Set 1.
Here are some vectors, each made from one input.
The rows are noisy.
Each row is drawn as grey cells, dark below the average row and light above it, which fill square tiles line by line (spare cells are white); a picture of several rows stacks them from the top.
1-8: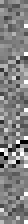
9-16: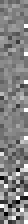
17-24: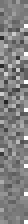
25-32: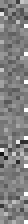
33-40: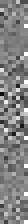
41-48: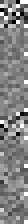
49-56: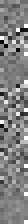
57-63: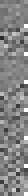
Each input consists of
a node of a 13-node tree.
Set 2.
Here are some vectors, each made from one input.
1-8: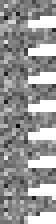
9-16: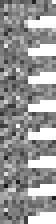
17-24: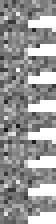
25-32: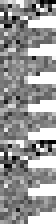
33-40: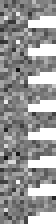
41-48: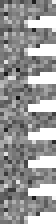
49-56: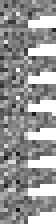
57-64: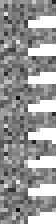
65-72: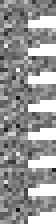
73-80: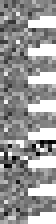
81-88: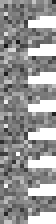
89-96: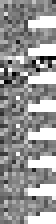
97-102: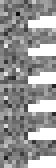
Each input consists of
either a fixed value, or three true/false values.
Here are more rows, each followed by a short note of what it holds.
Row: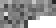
three true/false values
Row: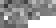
three true/false values
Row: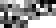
a fixed value
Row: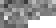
three true/false values
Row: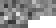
three true/false values
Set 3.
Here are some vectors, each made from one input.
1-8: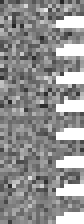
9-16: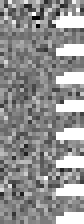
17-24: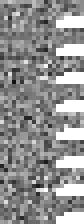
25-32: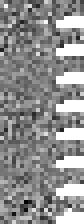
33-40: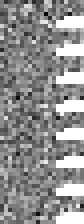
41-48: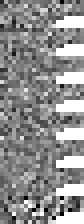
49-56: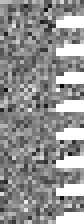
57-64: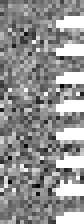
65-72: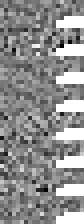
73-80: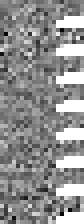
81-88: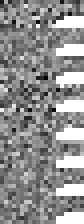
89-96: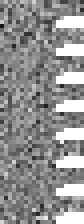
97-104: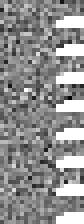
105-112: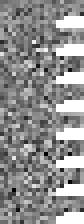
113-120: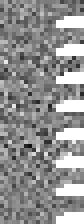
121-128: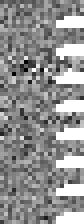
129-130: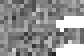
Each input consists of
a point on a 15-point circle.
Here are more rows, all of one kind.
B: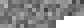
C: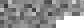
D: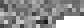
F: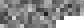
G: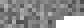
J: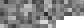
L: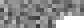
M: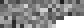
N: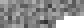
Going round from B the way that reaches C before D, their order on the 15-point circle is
B, G, N, L, F, J, C, M, D.
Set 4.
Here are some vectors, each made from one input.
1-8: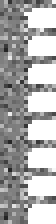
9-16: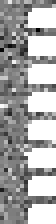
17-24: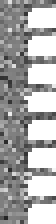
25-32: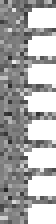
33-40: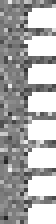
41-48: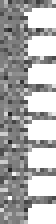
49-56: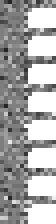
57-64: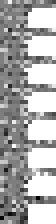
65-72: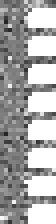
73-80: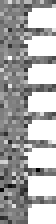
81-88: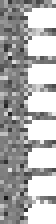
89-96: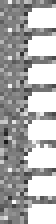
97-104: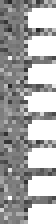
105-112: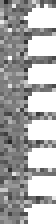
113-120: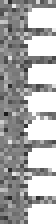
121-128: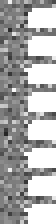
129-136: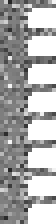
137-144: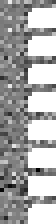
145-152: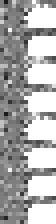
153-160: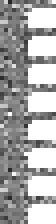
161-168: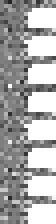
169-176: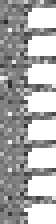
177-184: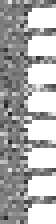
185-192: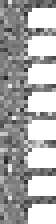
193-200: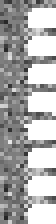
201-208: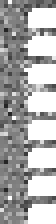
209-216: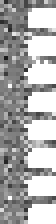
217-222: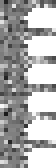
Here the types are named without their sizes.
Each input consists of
either a point on a circle, or a fixed value.
